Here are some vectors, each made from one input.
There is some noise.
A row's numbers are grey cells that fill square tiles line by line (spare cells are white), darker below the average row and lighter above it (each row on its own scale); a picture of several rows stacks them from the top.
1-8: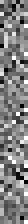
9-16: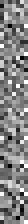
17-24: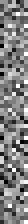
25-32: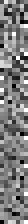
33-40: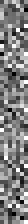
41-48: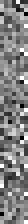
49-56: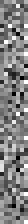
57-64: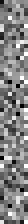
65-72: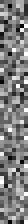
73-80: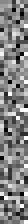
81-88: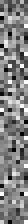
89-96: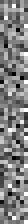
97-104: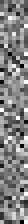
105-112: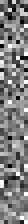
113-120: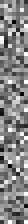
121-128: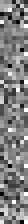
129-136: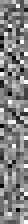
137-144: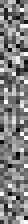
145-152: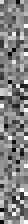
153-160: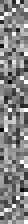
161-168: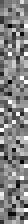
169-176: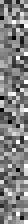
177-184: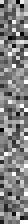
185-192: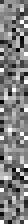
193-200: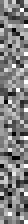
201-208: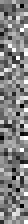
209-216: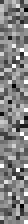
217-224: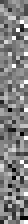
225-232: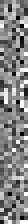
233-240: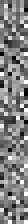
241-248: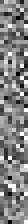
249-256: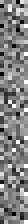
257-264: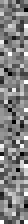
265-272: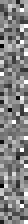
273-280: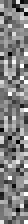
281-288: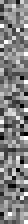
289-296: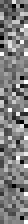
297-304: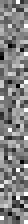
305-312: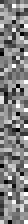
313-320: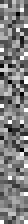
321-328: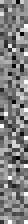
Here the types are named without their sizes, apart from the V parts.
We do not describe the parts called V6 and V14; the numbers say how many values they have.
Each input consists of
either a point on each of two lines, or a true/false value, a value of V6 and a value of V14.
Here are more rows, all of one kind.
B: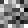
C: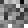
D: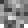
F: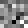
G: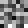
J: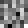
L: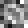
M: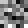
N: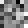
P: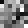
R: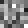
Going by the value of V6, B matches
D, J, P and R.
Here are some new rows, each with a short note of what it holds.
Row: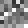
a point on each of two lines
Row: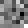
a point on each of two lines
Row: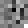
a point on each of two lines
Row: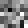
a true/false value, a value of V6 and a value of V14
